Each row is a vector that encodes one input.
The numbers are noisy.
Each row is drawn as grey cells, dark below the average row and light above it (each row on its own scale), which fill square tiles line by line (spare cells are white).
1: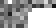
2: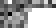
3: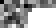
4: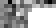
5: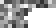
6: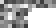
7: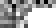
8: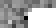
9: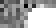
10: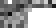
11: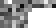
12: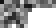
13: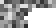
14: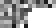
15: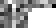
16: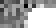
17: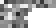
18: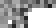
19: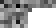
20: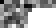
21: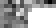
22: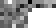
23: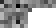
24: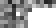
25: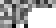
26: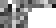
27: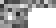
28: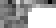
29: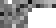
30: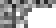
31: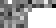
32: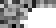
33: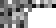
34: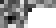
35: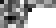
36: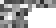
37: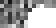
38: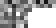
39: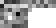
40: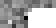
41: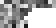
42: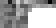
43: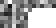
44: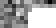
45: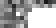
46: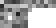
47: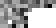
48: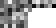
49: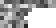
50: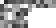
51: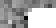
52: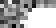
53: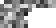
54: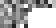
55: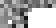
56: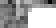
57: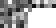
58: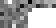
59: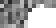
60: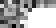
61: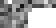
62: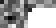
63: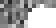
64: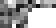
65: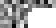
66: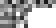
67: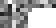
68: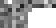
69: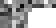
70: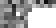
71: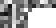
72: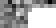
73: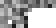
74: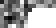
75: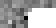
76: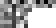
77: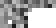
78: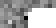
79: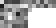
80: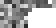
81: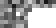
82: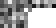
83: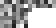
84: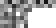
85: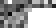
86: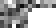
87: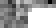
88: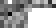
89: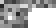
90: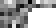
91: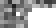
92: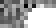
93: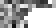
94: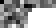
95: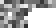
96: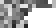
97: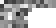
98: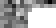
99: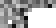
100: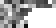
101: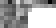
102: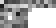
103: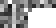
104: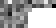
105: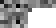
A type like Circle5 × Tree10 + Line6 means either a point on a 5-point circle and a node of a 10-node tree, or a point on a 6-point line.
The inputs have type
Line6 + Tree8 + Tree11.
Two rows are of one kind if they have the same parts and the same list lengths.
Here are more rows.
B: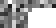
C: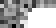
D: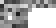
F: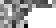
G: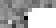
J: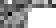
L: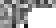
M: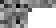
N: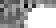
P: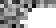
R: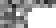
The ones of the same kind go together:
B, J
C, M, N, P
D, F, G, L, R

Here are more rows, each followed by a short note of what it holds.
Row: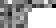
a node of an 8-node tree
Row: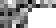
a node of an 8-node tree
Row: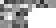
a node of an 11-node tree
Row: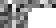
a node of an 8-node tree
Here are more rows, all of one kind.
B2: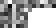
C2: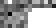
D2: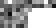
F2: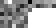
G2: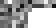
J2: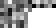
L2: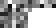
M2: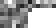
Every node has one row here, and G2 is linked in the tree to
D2, F2 and L2.
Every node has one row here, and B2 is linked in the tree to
L2.
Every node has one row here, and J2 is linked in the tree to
D2.
